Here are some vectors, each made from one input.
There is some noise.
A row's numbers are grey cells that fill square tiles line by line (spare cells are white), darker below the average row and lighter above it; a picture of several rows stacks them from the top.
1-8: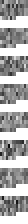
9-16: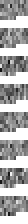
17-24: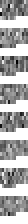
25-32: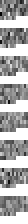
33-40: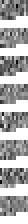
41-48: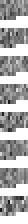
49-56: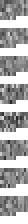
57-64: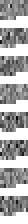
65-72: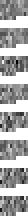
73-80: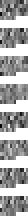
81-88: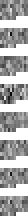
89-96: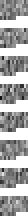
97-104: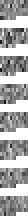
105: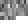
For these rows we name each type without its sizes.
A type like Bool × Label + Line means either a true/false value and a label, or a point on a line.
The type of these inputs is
Bool × Bool × Bool × Bool + Label × (Tree + Unit).
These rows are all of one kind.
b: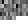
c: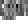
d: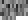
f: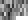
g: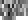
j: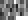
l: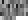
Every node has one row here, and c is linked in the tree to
g.
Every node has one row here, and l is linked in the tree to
b and d.
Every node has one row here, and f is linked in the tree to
d and j.
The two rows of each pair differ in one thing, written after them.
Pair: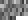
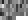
the node of the tree
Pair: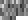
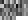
the label
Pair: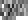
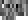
the label
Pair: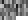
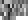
the label
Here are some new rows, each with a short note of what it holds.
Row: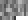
four true/false values
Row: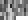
four true/false values
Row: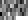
a label
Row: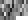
a label and a node of a tree
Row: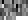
a label and a node of a tree
